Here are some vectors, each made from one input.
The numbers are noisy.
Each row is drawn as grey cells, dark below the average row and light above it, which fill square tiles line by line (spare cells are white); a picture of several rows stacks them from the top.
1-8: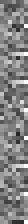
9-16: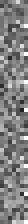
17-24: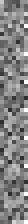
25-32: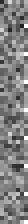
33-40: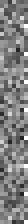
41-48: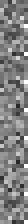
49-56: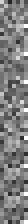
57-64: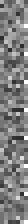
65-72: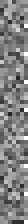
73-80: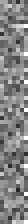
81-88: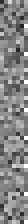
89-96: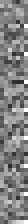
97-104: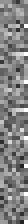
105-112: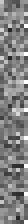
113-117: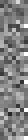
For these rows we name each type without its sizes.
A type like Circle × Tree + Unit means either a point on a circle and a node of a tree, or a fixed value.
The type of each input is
Bool × Bool × Bool × Bool.
